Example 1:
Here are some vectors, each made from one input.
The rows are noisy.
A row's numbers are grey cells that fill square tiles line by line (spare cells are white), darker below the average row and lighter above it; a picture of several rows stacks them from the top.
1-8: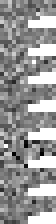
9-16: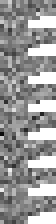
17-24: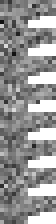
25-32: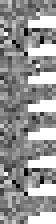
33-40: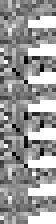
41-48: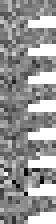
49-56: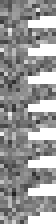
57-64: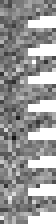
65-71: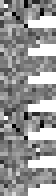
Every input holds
a list of up to two points on a 5-point line.
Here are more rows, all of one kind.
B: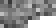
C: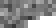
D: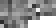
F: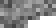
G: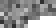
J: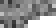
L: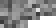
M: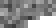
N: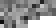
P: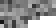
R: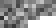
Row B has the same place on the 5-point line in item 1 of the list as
F, G and J.
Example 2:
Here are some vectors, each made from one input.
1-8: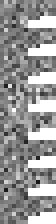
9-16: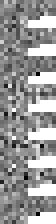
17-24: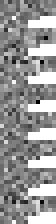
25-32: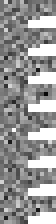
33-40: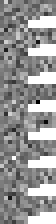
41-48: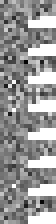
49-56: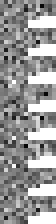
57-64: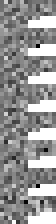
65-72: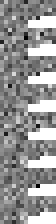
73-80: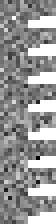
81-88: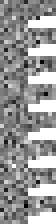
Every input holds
either a point on an 11-point circle, or a point on a 9-point line.
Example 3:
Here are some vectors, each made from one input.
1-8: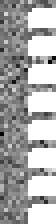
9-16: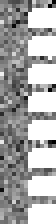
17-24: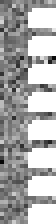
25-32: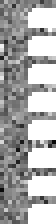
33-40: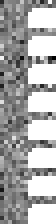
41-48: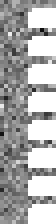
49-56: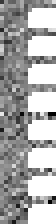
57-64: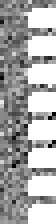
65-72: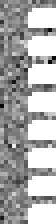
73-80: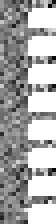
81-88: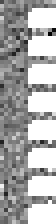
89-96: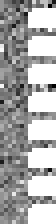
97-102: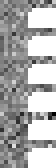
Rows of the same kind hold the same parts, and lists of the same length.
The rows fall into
2 kinds.
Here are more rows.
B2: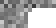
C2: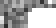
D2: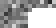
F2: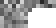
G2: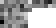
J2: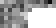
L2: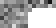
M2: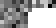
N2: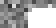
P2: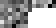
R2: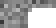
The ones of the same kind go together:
B2, C2, D2, F2, G2, J2, L2, N2, R2
M2, P2

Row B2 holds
a point on an 11-point circle and a point on a 4-point line.
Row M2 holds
a point on a 4-point line.
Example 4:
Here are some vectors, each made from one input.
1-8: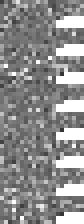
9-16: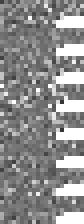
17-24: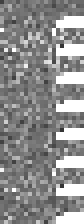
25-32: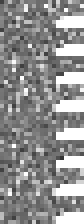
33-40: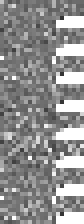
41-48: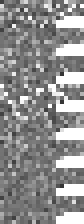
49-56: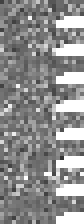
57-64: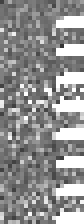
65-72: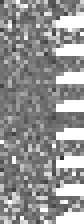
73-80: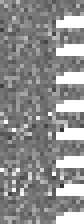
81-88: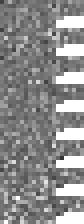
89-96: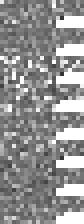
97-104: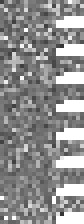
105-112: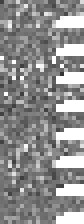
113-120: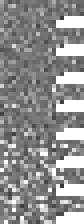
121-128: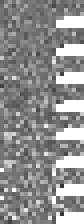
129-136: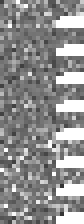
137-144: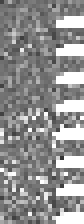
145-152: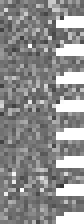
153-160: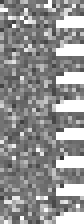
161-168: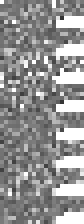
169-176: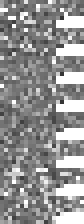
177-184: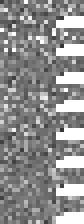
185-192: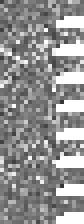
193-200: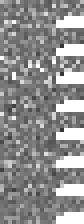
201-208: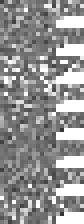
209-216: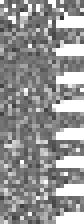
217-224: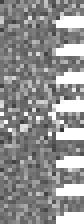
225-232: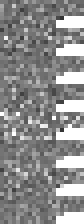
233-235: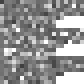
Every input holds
a point on a 6-point circle and a true/false value.
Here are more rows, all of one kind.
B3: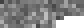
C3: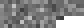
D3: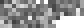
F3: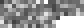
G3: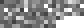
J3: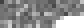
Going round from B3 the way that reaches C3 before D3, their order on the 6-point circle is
B3, C3, G3, D3, F3, J3.
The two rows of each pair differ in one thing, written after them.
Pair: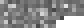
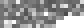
the true/false value
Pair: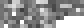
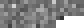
the place on the 6-point circle
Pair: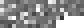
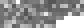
the true/false value
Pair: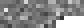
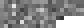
the true/false value
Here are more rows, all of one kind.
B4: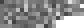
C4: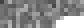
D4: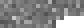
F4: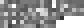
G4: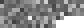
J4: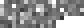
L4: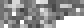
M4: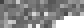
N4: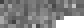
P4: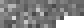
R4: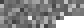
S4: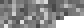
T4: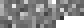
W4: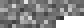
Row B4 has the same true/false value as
C4, D4 and M4.
